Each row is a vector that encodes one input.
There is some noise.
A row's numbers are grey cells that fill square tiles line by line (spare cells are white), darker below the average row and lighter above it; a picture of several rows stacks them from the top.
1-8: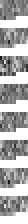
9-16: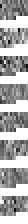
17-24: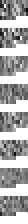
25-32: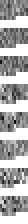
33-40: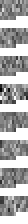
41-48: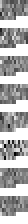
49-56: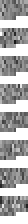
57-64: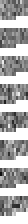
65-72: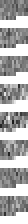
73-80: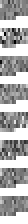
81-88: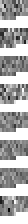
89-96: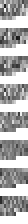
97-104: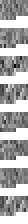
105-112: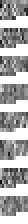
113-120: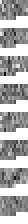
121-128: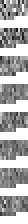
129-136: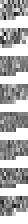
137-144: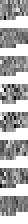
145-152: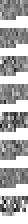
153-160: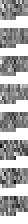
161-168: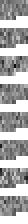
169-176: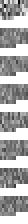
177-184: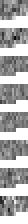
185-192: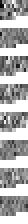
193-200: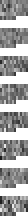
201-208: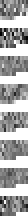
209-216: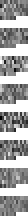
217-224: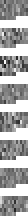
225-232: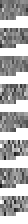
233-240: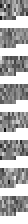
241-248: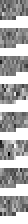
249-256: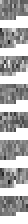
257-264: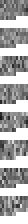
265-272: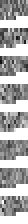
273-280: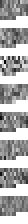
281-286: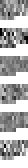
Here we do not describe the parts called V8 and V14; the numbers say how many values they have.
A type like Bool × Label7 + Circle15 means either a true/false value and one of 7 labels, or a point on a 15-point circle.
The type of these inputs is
Bool × V8 × V14 + Line10.
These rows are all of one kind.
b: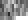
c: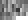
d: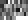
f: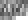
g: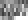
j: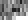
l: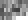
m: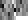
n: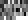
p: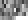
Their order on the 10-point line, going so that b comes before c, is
p, d, n, g, b, f, c, l, j, m.
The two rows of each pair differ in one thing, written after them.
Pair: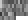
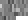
the value of V8
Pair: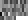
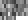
the true/false value
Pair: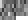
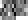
the value of V8
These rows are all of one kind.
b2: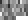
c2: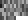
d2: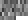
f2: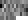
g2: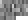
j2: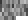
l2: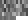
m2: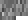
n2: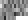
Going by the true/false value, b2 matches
c2, f2 and j2.
